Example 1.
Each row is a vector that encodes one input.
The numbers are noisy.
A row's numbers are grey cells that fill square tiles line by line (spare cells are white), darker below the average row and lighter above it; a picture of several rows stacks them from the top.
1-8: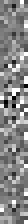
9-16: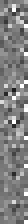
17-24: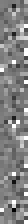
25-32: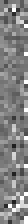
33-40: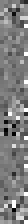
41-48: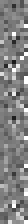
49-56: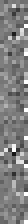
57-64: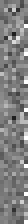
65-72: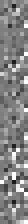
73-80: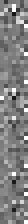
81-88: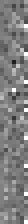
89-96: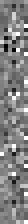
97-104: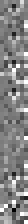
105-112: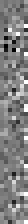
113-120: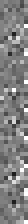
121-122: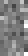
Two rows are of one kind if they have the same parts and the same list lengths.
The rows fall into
3 kinds.
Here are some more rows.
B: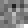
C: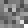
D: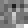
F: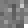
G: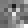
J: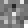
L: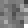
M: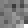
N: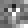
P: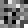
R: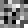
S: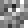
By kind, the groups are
B, C, D, G, M, N
F, J, L, S
P, R

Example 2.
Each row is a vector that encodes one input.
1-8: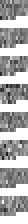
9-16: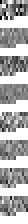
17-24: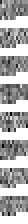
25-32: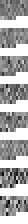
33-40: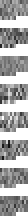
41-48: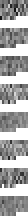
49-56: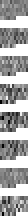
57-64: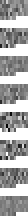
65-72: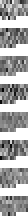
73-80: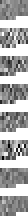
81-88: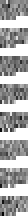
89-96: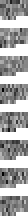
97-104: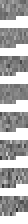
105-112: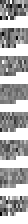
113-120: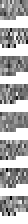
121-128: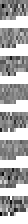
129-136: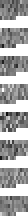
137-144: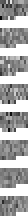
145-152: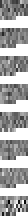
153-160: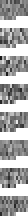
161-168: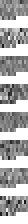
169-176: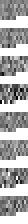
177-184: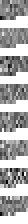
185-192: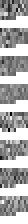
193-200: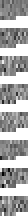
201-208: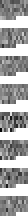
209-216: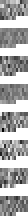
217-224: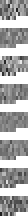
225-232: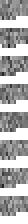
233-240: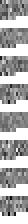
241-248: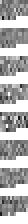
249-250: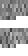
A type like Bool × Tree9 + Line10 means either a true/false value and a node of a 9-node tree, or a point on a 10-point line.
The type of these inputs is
Tree13 × Tree16.
